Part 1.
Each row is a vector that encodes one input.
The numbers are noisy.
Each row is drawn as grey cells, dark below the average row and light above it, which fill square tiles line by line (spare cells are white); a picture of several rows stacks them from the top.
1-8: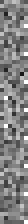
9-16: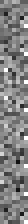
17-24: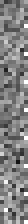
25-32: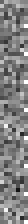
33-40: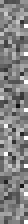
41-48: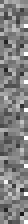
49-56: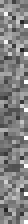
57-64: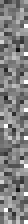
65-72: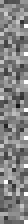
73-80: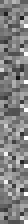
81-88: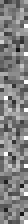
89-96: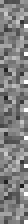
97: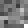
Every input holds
a point on a 10-point line.
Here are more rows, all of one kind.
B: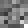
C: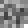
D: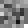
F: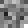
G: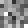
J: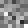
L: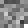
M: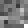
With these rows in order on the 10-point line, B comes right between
F and M.
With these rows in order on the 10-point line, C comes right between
D and F.
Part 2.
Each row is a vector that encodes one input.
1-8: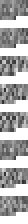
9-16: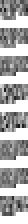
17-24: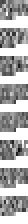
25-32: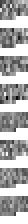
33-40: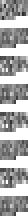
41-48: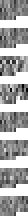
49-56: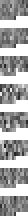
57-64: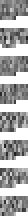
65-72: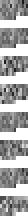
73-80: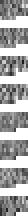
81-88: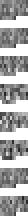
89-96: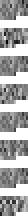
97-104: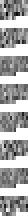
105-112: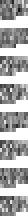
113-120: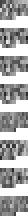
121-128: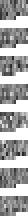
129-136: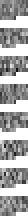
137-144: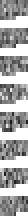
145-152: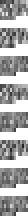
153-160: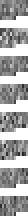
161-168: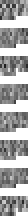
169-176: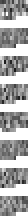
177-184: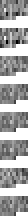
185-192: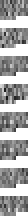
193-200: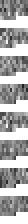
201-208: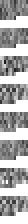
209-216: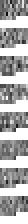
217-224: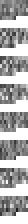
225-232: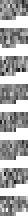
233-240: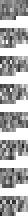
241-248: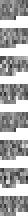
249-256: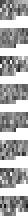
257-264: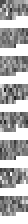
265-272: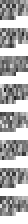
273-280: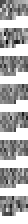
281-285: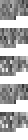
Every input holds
a point on an 11-point line.
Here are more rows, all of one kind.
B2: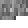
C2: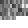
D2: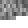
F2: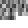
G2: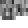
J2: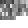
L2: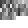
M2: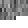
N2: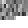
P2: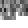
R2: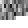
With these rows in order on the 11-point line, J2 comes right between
G2 and L2.
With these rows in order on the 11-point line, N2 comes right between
D2 and R2.
